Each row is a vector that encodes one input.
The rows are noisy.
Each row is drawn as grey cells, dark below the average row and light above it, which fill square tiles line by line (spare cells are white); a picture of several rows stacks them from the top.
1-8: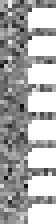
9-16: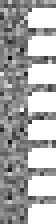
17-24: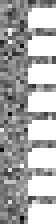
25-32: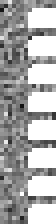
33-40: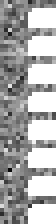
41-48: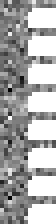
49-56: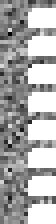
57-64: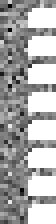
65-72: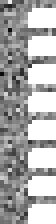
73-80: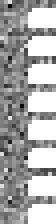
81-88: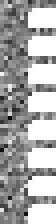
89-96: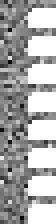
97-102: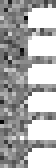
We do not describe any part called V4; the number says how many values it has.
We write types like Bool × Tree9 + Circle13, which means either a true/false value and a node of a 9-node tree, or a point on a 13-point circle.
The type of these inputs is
(Line6 + Line7) × V4.
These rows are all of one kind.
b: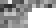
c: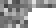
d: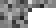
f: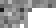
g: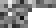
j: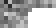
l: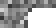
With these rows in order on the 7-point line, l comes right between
c and d.
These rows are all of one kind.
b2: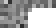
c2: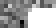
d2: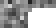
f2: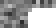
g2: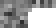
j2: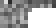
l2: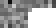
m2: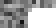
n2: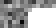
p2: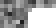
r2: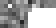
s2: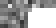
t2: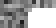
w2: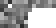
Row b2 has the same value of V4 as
c2, r2, s2 and w2.
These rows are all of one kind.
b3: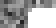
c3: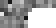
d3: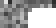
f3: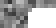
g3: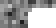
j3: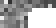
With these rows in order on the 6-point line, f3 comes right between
c3 and g3.
